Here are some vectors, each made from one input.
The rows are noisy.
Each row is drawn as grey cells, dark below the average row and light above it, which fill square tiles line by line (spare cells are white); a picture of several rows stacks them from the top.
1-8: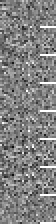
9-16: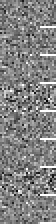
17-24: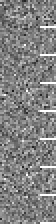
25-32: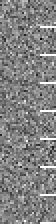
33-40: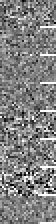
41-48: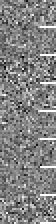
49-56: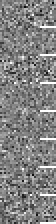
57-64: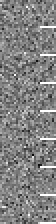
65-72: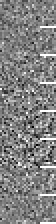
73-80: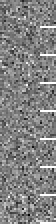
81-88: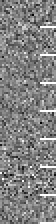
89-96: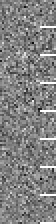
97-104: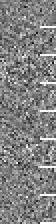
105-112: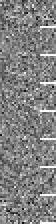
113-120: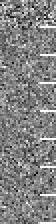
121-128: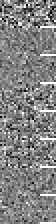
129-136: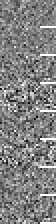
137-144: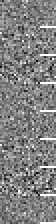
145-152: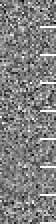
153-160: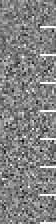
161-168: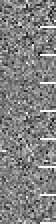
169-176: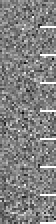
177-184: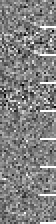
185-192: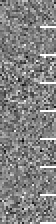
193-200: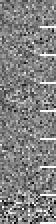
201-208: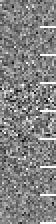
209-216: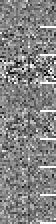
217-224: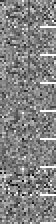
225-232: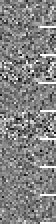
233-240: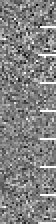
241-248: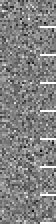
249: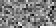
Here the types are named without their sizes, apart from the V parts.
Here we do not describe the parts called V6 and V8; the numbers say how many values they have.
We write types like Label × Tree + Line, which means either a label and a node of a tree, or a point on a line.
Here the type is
Label × V6 × V8 + Line.
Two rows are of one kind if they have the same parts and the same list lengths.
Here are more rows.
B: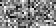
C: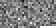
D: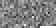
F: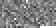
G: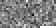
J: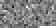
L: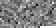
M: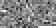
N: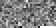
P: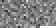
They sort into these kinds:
B, D, F, G, L, N, P
C, J, M

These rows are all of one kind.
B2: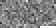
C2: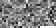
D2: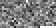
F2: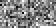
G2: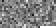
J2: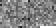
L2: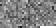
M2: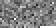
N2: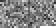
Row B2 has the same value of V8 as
D2, J2 and L2.
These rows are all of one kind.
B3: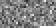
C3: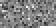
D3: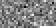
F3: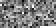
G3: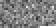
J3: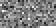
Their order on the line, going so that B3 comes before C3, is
D3, B3, G3, F3, C3, J3.
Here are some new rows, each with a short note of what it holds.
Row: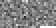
a label, a value of V6 and a value of V8
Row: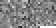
a label, a value of V6 and a value of V8
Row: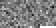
a label, a value of V6 and a value of V8
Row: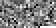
a label, a value of V6 and a value of V8
